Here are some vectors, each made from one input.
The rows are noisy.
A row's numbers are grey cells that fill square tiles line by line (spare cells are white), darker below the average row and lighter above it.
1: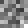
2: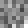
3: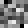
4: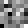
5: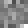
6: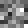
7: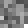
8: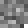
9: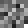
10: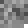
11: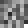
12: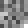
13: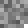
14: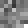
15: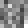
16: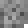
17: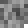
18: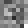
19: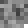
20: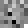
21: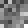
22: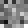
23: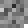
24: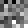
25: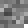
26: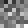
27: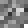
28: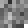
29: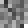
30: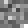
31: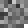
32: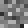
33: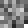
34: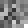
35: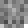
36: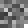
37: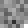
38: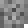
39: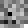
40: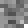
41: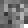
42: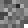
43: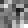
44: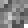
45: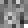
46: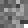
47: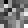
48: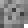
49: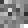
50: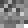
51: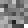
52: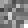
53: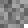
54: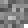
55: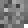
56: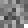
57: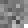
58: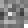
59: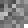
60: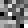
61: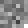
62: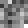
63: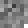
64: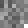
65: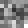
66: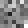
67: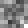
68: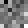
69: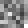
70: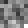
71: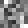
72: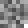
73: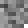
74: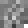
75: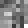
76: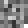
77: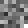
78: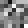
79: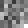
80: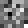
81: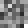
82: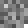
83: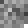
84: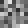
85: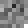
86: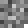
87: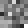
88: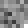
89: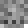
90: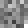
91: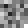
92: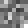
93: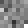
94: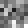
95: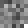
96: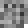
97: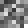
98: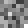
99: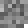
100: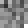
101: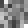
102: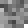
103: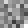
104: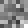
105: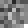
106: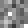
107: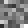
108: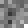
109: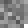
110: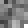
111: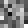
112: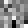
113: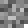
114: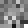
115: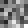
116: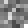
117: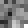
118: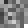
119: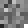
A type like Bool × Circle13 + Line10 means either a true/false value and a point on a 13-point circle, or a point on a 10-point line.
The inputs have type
Label10.
